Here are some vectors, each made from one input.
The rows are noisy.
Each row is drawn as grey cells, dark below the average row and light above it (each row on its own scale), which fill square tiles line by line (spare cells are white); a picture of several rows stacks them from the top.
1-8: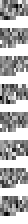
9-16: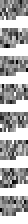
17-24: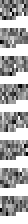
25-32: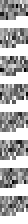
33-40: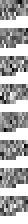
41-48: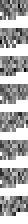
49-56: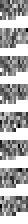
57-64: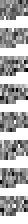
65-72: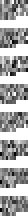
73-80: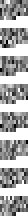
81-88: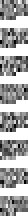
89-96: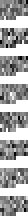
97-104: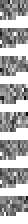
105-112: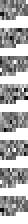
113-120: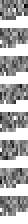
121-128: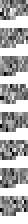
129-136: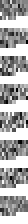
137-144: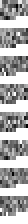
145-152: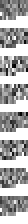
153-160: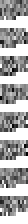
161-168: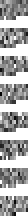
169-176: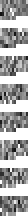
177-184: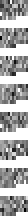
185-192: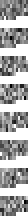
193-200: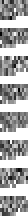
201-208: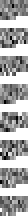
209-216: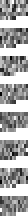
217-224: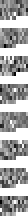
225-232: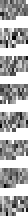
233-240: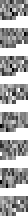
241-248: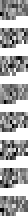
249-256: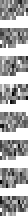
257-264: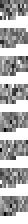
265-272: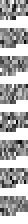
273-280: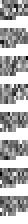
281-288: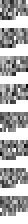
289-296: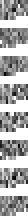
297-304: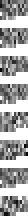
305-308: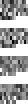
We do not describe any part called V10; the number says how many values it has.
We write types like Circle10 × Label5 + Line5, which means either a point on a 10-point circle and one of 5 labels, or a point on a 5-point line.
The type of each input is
Bool × (Circle8 + Unit) × (Line8 + V10) + Line7 × Line9.
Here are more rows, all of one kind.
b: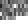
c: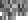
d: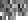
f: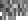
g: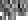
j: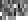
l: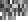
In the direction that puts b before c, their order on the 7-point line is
j, g, d, l, b, c, f.
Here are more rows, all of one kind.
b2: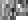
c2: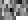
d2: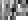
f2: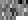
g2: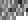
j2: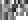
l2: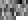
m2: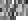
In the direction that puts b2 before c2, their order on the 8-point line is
b2, d2, j2, m2, g2, c2, l2, f2.
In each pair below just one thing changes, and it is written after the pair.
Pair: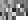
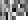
the place on the 8-point line
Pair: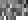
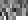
the true/false value
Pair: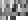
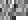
the place on the 8-point line
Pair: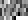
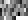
the place on the 8-point circle
